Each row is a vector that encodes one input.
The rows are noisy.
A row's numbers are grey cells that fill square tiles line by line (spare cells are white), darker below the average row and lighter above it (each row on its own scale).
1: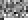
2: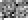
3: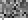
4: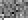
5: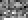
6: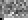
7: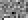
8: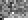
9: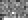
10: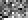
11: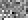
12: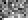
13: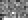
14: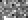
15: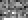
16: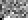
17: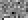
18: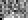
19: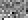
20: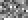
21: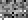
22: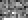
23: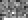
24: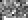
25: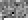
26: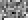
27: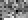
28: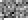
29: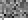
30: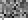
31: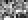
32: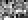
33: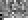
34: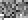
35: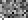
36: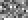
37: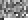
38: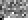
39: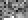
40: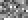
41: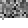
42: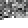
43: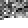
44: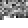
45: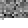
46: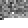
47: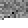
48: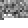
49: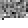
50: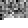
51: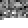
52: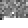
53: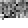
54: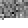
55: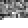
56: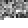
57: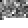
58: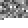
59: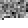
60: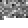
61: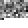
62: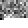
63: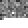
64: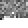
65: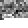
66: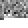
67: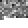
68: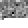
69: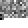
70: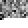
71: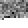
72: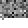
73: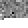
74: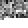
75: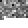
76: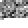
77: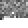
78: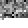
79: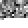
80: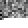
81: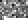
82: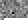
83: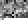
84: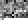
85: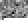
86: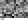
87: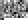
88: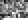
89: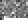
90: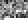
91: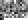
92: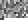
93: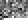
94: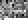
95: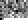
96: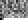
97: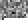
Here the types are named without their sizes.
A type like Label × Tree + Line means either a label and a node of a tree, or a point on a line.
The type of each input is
List(Line).
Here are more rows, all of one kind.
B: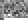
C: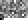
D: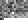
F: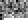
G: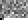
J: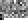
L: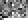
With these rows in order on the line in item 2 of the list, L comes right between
C and D.
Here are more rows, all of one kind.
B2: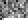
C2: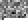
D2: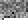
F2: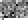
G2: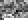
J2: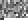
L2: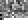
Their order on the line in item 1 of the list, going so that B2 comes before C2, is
B2, L2, G2, J2, C2, D2, F2.
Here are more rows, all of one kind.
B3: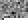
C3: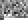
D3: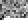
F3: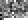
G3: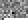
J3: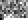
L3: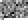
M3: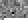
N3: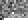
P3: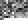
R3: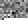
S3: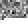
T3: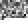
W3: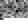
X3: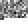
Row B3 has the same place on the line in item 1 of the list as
G3, R3, S3 and T3.
